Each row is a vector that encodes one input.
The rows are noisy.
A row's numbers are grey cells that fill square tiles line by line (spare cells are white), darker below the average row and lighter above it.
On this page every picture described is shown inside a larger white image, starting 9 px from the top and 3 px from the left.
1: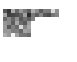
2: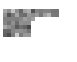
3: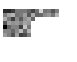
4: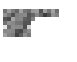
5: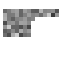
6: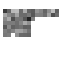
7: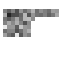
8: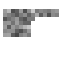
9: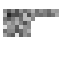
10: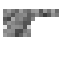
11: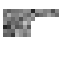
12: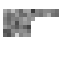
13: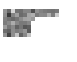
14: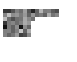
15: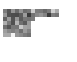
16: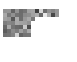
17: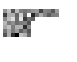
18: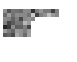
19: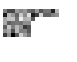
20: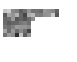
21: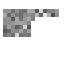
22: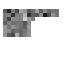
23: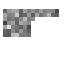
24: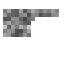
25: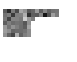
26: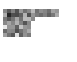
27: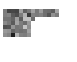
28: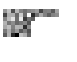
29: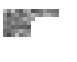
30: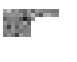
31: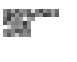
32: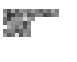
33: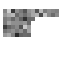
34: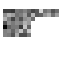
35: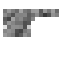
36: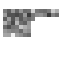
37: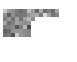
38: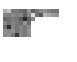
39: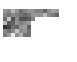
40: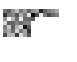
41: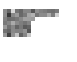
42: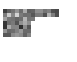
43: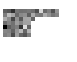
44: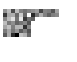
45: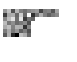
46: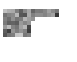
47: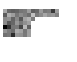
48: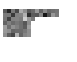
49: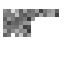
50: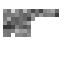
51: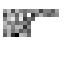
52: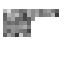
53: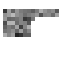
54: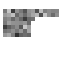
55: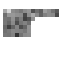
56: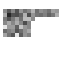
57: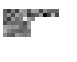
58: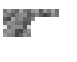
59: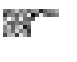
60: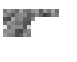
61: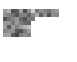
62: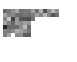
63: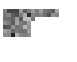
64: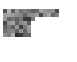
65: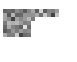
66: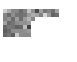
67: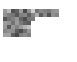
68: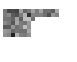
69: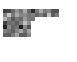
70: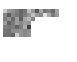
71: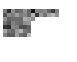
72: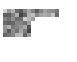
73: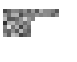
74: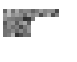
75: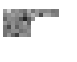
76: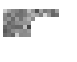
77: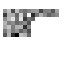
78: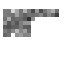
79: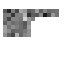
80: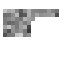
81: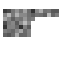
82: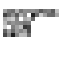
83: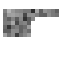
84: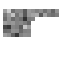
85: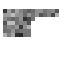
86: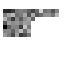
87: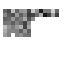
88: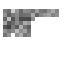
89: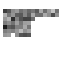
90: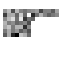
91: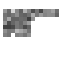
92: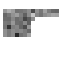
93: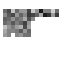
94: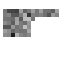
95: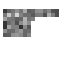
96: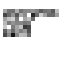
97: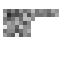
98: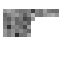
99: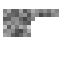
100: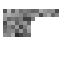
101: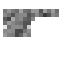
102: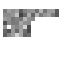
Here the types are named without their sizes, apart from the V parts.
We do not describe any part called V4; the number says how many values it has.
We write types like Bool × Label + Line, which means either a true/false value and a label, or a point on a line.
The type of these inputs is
List(Line) × V4.
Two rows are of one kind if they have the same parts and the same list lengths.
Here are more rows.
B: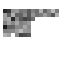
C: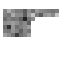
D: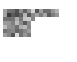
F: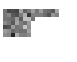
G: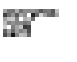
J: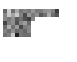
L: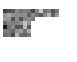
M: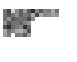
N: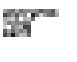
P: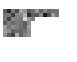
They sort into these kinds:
B, J, L
C, M
D, F, P
G, N

